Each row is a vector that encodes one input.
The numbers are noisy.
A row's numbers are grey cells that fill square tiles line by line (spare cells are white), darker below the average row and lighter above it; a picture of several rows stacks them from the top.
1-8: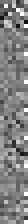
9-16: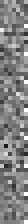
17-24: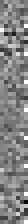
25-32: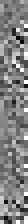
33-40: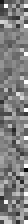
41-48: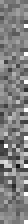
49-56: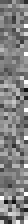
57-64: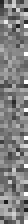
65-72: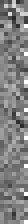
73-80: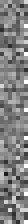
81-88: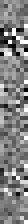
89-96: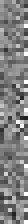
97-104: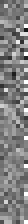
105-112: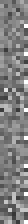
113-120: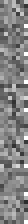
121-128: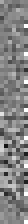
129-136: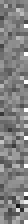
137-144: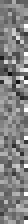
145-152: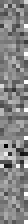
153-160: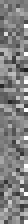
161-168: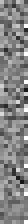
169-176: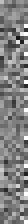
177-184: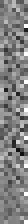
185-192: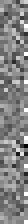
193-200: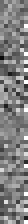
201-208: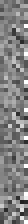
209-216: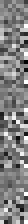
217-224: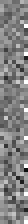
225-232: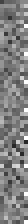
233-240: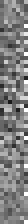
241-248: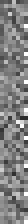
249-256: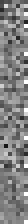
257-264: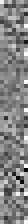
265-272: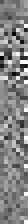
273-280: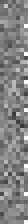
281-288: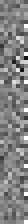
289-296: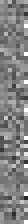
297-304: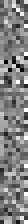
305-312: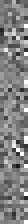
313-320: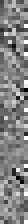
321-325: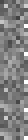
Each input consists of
one of 5 labels.
